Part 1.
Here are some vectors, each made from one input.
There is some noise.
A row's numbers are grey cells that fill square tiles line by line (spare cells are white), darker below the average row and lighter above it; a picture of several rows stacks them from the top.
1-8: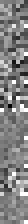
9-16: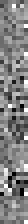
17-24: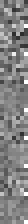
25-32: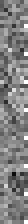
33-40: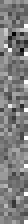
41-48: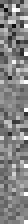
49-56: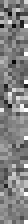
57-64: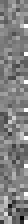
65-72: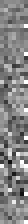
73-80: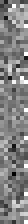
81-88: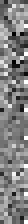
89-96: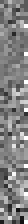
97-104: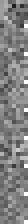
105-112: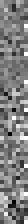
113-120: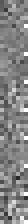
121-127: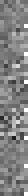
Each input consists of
one of 7 labels.
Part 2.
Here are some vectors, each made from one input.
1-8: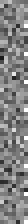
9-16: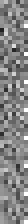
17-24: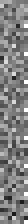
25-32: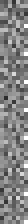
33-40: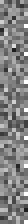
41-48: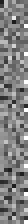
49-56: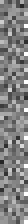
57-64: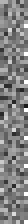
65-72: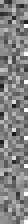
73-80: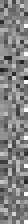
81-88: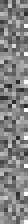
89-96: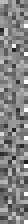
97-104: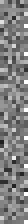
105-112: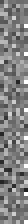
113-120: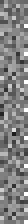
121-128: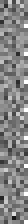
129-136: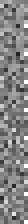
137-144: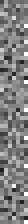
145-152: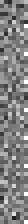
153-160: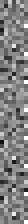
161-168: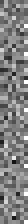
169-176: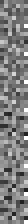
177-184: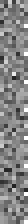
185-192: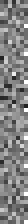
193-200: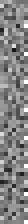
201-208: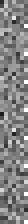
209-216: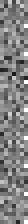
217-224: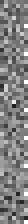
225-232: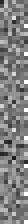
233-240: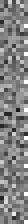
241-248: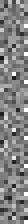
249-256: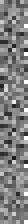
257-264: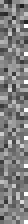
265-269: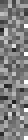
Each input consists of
a point on an 8-point line.
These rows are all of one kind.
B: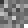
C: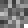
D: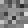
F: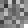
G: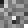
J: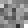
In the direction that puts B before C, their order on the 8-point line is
G, B, C, F, J, D.
